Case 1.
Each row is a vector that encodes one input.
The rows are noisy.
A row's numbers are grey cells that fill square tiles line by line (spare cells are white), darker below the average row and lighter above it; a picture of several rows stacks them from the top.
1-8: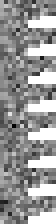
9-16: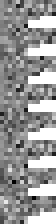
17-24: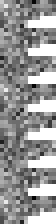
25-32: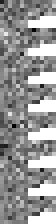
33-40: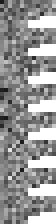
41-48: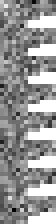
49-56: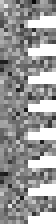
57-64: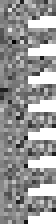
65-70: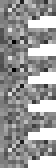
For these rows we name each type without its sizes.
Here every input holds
a point on a circle.
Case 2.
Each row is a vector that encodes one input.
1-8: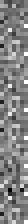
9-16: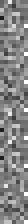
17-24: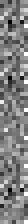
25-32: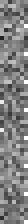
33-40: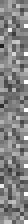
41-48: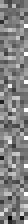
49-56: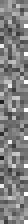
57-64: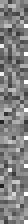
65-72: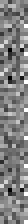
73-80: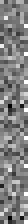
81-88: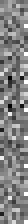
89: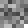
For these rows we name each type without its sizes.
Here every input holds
a point on a line.
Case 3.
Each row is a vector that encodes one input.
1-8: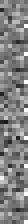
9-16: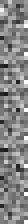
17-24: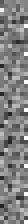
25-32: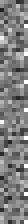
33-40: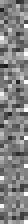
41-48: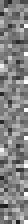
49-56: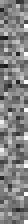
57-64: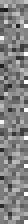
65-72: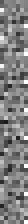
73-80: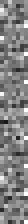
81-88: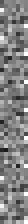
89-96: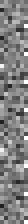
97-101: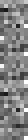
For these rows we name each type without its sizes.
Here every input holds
a point on a line.
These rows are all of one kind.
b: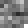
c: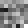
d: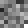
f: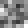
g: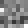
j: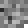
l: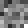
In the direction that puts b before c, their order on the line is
f, g, b, l, d, j, c.
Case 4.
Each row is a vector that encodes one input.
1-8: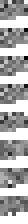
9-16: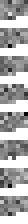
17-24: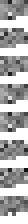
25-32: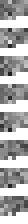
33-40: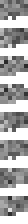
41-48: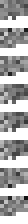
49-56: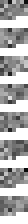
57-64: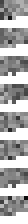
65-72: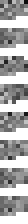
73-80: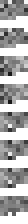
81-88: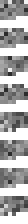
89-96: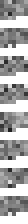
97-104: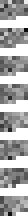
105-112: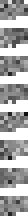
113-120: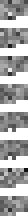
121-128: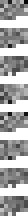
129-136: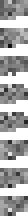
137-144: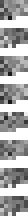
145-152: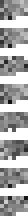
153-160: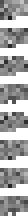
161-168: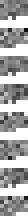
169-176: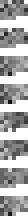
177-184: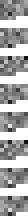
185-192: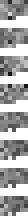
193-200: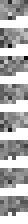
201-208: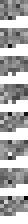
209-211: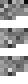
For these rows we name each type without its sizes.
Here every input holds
three true/false values.
